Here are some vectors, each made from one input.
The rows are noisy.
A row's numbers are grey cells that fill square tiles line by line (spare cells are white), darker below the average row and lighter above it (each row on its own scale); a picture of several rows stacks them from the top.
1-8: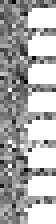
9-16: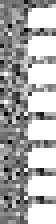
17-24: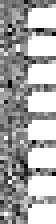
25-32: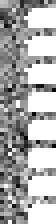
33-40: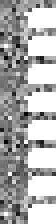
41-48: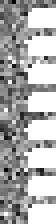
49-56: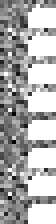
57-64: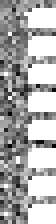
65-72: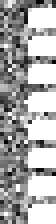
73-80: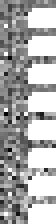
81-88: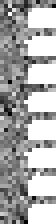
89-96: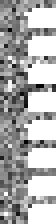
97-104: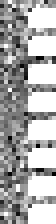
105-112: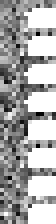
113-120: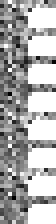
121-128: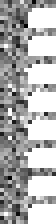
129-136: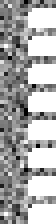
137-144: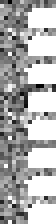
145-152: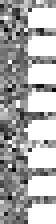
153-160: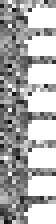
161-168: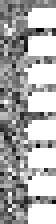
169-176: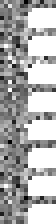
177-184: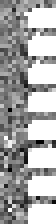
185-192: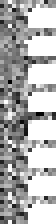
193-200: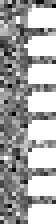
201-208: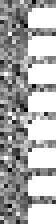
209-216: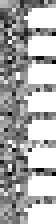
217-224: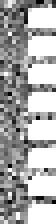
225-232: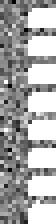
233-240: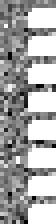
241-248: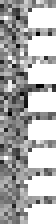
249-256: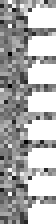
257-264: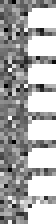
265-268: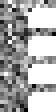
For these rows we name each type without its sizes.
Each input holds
either a label, or three true/false values.
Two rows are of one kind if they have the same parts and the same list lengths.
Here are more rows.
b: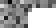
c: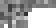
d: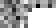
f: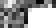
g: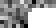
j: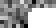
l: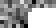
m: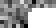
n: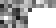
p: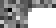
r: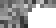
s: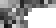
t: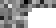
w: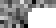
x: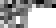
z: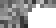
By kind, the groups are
b, d, g, j, l, m, n, r, w, z
c, f, p, s, t, x

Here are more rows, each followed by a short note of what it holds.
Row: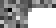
a label
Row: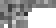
a label
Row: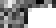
a label
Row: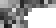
a label
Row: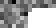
a label
